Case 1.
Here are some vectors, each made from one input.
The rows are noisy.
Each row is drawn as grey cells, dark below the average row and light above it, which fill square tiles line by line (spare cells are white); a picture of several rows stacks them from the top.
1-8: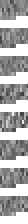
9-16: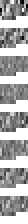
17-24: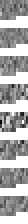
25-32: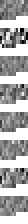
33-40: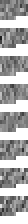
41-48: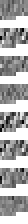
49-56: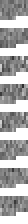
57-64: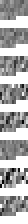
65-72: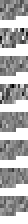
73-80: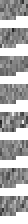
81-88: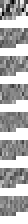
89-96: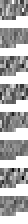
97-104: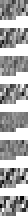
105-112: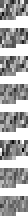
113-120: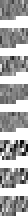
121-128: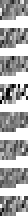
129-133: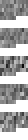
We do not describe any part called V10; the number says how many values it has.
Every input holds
a point on an 11-point circle, together with either a point on a 9-point line, or a value of V10.
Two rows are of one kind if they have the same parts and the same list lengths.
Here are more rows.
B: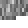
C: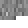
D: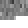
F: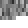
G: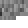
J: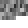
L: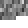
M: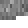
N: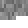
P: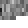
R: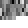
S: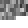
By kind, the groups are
B, C, G, L, M, P
D, F, J, N, R, S

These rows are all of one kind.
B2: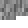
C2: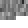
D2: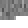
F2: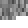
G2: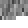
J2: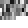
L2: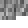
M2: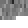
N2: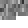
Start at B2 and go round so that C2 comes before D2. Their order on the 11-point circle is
B2, L2, J2, N2, C2, G2, F2, M2, D2.
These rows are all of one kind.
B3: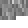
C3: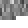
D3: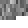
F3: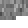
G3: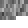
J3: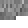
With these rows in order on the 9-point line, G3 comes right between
F3 and J3.
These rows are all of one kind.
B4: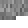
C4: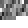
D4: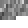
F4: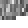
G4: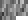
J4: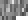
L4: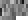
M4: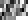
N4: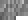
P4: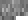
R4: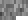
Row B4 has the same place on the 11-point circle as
D4, F4, J4 and N4.
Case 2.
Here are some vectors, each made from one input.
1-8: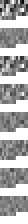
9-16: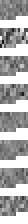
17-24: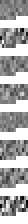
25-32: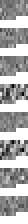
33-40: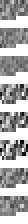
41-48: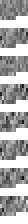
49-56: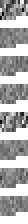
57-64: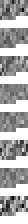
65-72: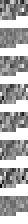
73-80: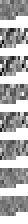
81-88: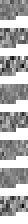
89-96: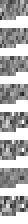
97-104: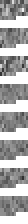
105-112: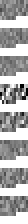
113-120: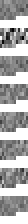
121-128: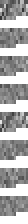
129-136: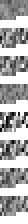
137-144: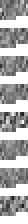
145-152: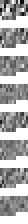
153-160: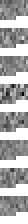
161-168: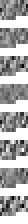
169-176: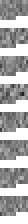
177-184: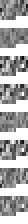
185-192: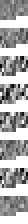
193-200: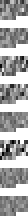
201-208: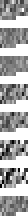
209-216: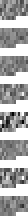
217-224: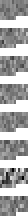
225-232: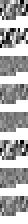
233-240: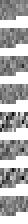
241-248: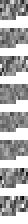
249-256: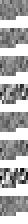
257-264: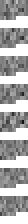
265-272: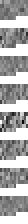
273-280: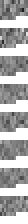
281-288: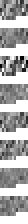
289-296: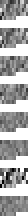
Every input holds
a true/false value, together with a list of up to two points on a 9-point line.
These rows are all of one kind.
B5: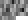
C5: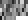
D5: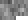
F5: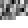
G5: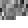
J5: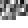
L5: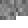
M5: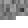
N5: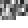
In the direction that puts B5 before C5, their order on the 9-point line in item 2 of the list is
J5, M5, F5, B5, N5, L5, C5, G5, D5.
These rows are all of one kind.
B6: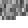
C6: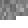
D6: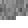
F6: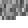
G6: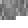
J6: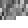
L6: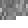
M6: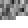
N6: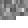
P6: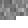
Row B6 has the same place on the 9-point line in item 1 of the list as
F6, N6 and P6.
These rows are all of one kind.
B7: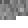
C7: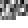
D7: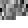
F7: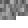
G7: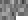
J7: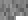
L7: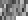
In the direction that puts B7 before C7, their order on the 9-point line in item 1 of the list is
L7, G7, D7, F7, J7, B7, C7.
